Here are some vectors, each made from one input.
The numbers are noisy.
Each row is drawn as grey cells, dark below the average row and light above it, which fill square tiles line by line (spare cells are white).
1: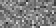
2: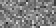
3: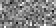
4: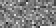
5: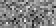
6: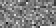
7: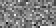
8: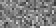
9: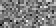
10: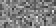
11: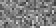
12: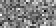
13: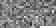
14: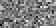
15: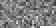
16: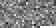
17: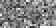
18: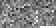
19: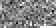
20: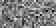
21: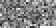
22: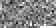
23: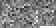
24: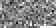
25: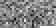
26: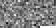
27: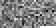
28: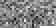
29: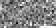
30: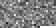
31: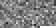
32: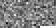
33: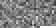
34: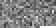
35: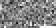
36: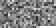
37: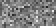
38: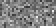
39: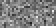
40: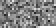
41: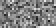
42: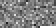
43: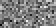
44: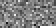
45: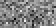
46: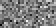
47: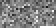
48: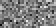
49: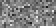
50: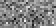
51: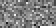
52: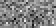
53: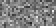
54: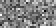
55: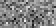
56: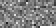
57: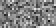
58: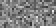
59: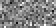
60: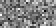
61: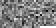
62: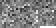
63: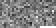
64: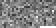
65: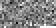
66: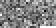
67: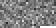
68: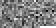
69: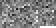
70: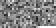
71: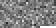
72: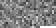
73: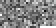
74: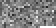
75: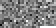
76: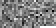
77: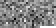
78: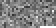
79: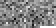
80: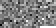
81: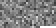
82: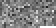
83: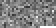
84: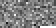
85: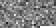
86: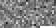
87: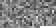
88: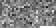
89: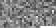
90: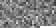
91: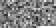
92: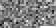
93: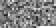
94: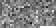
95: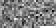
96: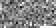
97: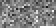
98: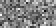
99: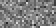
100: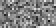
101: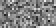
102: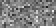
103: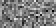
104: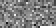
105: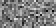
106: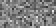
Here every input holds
either one of 6 labels, or a point on an 8-point line.
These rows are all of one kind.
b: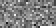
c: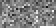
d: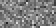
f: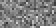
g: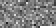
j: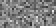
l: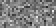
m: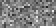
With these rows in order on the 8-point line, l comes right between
j and m.
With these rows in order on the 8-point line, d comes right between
f and g.
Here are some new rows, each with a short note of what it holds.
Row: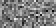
one of 6 labels
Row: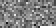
a point on an 8-point line
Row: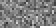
a point on an 8-point line
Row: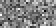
one of 6 labels
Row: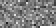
a point on an 8-point line
